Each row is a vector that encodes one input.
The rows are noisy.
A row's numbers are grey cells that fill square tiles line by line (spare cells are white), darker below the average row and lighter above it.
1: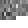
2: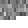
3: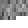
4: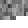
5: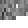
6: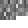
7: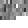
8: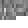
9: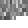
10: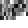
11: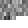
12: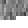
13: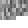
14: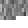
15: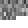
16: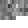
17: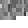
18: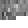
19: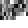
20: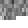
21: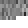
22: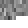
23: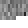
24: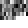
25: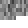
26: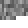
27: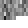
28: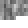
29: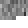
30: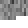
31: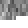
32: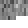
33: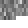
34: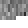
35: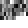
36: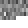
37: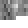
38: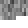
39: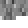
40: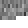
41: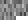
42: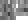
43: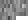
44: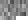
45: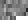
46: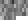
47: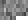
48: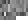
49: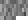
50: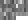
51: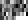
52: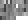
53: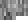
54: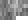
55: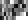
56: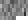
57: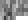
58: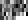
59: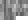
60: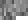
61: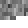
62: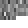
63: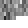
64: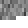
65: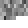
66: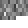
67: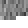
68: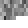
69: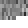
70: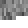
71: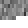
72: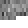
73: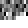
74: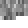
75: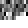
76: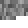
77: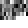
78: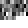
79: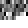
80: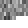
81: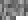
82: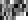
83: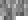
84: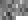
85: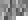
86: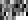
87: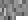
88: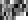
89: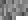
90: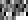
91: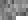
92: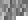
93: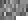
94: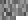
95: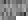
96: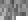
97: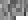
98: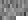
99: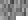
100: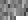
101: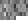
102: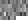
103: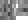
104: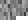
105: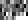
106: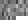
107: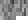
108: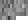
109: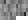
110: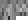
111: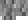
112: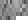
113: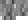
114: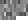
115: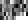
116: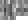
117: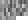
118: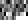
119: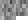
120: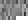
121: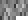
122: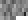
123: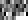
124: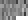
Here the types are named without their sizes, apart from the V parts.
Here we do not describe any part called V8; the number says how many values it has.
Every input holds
either a point on a line, or four true/false values and a value of V8.
